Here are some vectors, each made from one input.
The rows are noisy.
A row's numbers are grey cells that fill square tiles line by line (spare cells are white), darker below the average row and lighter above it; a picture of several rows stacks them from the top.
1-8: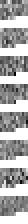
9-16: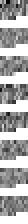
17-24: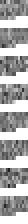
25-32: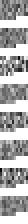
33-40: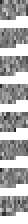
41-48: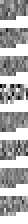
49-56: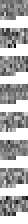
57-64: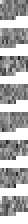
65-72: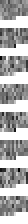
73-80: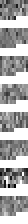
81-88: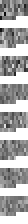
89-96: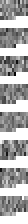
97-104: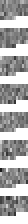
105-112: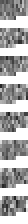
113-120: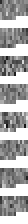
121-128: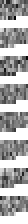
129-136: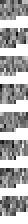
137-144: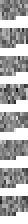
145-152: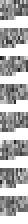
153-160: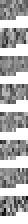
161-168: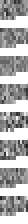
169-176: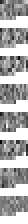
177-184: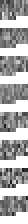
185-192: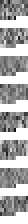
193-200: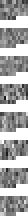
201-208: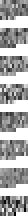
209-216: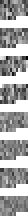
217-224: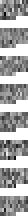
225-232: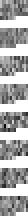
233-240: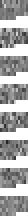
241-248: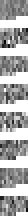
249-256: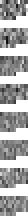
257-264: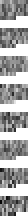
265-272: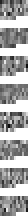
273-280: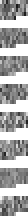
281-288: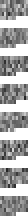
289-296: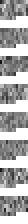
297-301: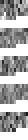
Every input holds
either a point on an 8-point circle, or one of 11 labels, or a node of a 13-node tree.
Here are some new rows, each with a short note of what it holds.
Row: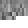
one of 11 labels
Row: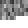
a point on an 8-point circle
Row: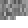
one of 11 labels
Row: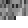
one of 11 labels
